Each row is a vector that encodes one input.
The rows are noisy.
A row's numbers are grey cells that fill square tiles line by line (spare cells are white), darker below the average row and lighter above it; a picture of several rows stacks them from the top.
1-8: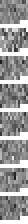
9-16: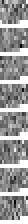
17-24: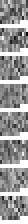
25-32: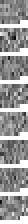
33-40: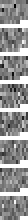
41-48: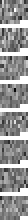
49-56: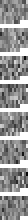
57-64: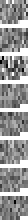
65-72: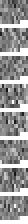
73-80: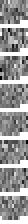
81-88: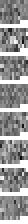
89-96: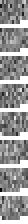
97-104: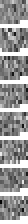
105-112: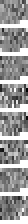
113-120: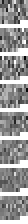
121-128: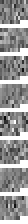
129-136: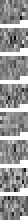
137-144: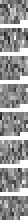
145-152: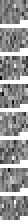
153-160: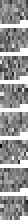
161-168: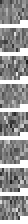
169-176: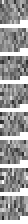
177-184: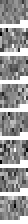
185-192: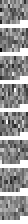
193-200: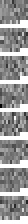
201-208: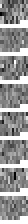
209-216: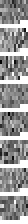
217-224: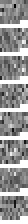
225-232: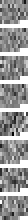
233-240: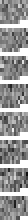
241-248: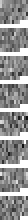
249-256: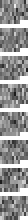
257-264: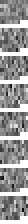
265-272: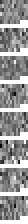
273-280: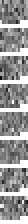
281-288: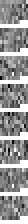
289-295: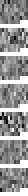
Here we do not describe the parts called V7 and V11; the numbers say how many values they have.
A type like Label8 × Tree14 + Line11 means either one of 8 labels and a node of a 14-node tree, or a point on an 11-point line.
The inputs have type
Bool × (Line9 + V7) + V11.
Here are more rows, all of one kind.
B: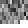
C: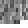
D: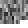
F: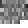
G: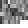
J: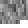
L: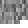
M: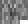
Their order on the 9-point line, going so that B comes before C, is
B, J, L, F, M, G, D, C.
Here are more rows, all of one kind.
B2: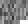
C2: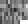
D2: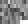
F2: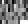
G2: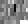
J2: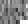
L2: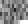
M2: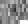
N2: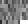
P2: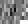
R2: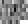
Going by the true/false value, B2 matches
L2, P2 and R2.
